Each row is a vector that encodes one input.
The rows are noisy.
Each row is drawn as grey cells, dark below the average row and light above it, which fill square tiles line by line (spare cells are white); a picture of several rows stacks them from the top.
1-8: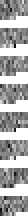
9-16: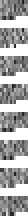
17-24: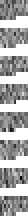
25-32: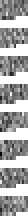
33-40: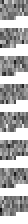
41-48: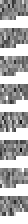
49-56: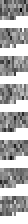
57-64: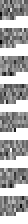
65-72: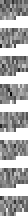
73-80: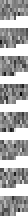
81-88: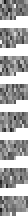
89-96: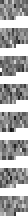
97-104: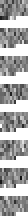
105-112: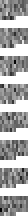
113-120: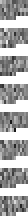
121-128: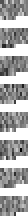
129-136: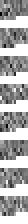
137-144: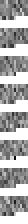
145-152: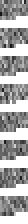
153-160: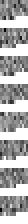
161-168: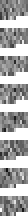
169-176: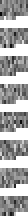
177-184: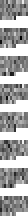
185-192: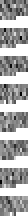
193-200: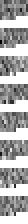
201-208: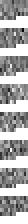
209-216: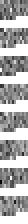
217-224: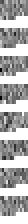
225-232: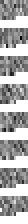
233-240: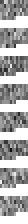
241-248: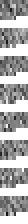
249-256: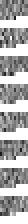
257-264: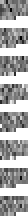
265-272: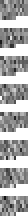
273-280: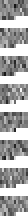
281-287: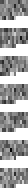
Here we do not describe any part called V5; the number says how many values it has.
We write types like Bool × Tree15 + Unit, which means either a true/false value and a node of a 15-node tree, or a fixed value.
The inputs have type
Bool × Line10 × List2(V5).
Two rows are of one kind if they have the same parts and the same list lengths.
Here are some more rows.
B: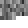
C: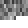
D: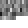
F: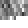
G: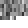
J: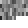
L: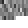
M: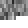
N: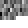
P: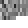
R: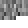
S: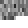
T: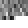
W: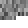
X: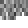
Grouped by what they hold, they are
B, C, F, G, J, M, R, W
D, N
L, P, S, T, X

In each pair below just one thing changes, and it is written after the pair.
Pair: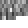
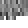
the value of V5 in item 1 of the list
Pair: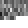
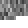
the true/false value
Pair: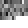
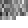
the place on the 10-point line
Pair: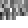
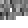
the place on the 10-point line
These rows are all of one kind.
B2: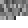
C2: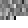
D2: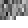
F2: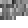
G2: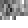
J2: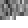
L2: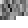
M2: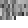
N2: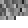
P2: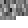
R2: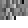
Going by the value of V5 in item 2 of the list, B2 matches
C2, G2 and P2.
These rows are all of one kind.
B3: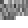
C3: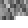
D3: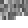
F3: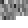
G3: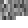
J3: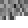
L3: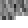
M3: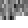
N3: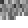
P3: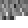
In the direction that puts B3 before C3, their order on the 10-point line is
F3, N3, B3, D3, G3, P3, M3, J3, L3, C3.
